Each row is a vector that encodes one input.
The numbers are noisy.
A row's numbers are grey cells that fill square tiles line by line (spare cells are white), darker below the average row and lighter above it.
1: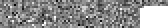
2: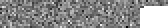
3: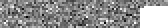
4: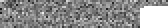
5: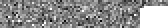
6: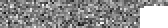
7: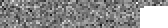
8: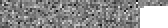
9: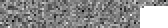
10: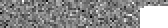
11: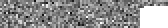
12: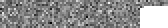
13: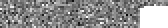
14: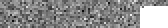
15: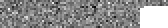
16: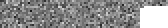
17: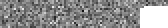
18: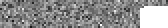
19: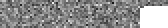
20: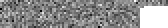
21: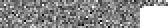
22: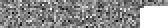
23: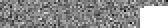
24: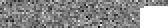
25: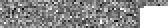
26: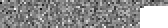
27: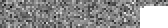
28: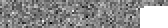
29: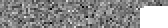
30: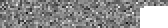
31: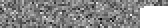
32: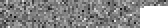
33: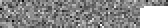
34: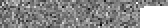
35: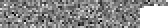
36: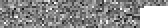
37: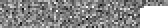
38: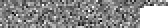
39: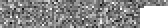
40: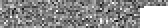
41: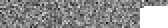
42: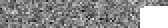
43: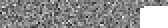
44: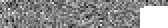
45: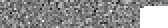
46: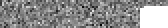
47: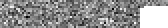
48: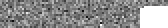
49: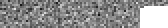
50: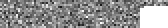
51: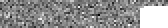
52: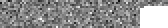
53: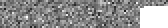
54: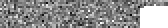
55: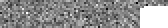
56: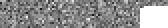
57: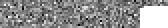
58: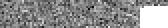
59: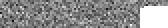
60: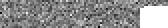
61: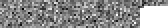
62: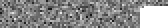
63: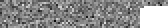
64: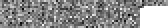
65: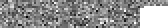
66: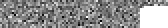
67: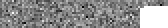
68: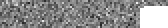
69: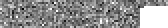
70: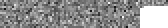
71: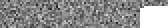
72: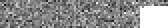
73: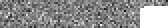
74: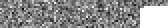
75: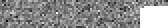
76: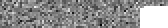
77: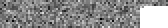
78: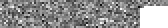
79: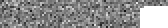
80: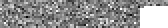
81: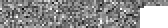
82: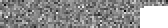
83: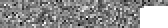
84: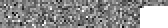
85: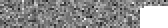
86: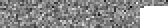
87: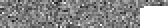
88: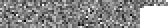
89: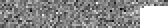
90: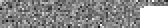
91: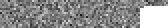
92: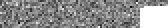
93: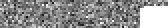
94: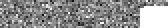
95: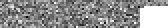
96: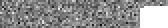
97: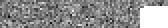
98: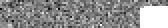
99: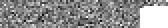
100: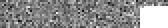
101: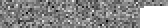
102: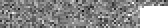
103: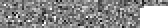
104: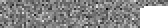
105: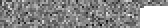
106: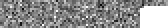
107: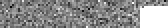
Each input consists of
either a point on a 6-point circle, or a point on a 7-point line and three true/false values.
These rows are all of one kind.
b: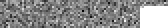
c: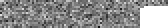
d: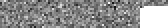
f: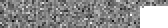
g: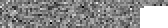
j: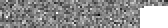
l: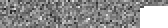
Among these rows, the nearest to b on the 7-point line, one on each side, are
f and l.
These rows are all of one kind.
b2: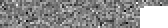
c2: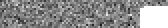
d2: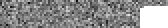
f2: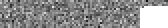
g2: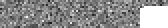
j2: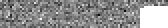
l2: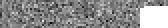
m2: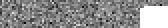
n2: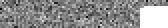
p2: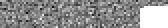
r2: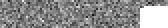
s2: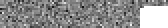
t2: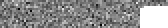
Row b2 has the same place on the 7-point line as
j2 and p2.
